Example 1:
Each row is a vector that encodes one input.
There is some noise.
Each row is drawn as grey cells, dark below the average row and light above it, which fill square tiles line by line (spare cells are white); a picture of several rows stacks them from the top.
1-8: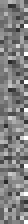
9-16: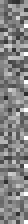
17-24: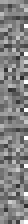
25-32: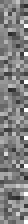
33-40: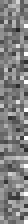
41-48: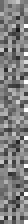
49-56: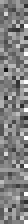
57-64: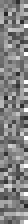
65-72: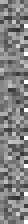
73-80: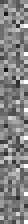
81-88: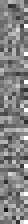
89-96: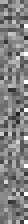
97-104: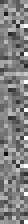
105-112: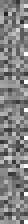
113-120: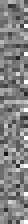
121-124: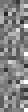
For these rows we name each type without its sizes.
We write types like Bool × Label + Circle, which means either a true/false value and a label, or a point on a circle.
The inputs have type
Bool × Bool × Bool × Bool.
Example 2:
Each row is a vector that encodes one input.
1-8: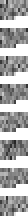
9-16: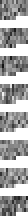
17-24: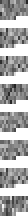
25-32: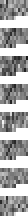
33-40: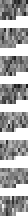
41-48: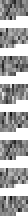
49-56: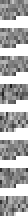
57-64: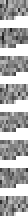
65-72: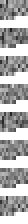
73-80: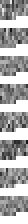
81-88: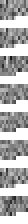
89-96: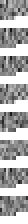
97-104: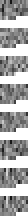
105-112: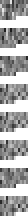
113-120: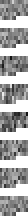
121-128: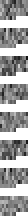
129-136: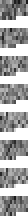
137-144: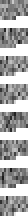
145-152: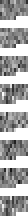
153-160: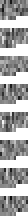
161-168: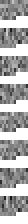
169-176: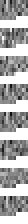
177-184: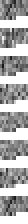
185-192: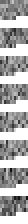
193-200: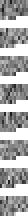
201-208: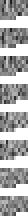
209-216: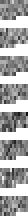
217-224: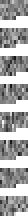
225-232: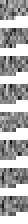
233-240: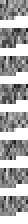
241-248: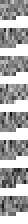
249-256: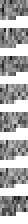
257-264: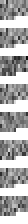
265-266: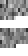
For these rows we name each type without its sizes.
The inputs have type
Tree.
